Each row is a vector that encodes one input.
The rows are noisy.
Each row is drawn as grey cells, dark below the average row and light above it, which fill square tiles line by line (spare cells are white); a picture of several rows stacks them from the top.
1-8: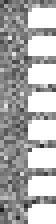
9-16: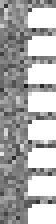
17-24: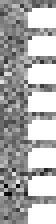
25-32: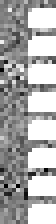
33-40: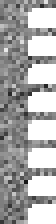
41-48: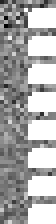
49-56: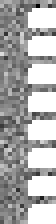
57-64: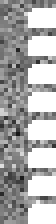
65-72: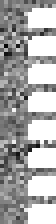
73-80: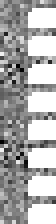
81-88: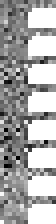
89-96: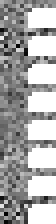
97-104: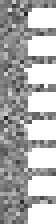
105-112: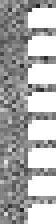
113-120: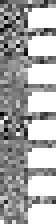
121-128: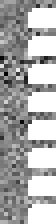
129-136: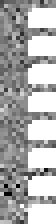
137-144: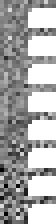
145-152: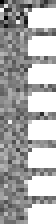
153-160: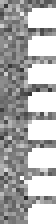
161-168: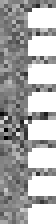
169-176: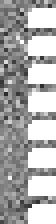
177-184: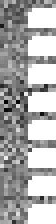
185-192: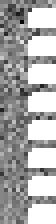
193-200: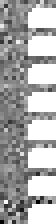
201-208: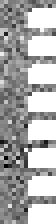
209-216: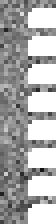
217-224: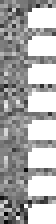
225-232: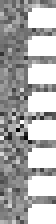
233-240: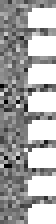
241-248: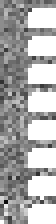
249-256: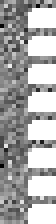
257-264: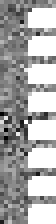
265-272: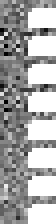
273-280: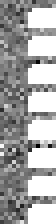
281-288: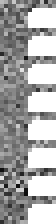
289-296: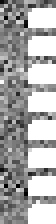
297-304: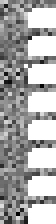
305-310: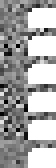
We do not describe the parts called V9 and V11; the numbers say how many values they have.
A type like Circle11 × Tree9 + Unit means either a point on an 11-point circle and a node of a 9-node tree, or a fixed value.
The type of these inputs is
(Line5 + V11) × (Line6 + V9) + Line8.
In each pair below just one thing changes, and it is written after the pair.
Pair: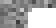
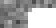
the place on the 6-point line
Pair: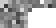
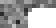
the place on the 5-point line
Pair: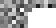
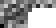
the place on the 5-point line
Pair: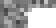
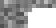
the place on the 6-point line
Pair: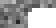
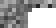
the place on the 5-point line
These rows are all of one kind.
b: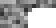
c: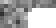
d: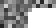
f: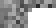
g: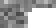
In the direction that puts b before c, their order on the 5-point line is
b, f, d, c, g.
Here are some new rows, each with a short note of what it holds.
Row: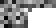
a point on an 8-point line
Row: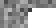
a value of V9 and a value of V11
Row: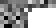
a point on an 8-point line
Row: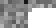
a value of V9 and a value of V11
